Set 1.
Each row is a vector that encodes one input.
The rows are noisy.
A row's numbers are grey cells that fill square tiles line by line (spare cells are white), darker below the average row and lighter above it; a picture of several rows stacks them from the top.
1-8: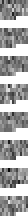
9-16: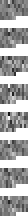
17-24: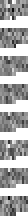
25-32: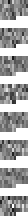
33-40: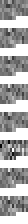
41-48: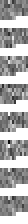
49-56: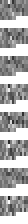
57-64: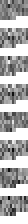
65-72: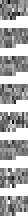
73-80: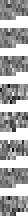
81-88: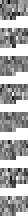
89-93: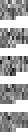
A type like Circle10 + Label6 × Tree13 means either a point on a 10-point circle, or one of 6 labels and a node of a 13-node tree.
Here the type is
Line6 + Line7.
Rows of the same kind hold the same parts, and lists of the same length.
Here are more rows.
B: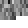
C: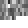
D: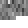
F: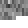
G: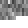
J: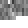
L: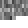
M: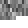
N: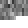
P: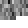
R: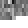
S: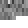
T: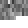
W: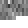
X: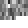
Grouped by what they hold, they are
B, C, P, X
D, F, G, J, L, M, N, R, S, T, W

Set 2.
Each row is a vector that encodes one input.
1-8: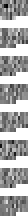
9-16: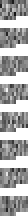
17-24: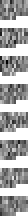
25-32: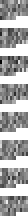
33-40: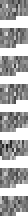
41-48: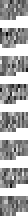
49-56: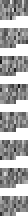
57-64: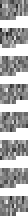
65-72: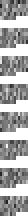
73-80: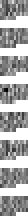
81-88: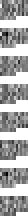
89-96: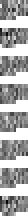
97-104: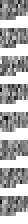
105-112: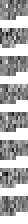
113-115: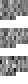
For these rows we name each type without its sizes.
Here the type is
Bool × (Line × Line + Unit).
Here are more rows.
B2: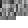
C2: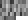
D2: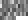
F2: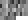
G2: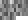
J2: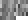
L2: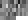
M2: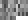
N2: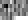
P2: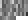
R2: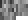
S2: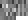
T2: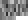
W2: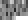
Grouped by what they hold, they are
B2, C2, D2, F2, G2, J2, L2, M2, P2, R2, S2, T2, W2
N2

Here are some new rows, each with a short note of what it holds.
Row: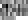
a true/false value
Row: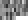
a point on each of two lines and a true/false value
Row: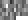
a point on each of two lines and a true/false value
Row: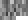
a point on each of two lines and a true/false value
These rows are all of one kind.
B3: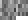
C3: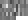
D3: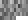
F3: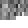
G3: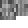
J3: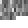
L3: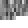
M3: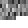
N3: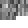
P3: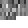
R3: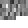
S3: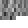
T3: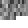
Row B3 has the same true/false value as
D3, J3, L3 and S3.
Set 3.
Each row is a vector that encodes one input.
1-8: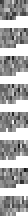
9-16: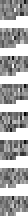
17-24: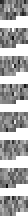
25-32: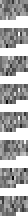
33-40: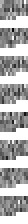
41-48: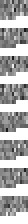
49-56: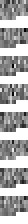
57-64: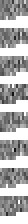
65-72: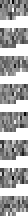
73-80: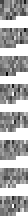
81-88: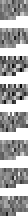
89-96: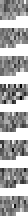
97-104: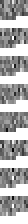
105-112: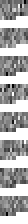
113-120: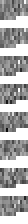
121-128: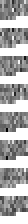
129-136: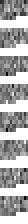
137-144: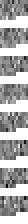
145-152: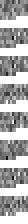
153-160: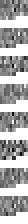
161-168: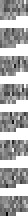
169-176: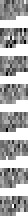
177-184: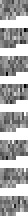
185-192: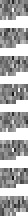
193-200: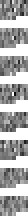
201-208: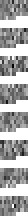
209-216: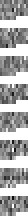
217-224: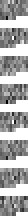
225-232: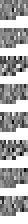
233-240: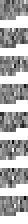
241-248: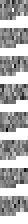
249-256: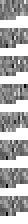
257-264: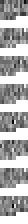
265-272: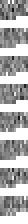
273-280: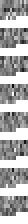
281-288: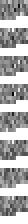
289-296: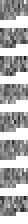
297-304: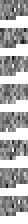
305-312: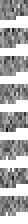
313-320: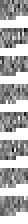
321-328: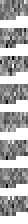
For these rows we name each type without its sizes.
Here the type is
Bool × Circle + Unit.
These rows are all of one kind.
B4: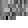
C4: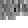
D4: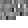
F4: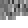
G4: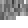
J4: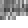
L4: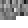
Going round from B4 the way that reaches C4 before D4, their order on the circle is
B4, C4, F4, L4, J4, D4, G4.
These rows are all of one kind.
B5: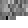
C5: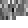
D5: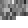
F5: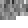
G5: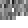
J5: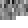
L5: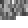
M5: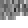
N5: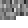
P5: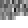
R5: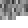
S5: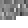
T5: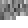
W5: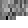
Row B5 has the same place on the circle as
C5, T5 and W5.
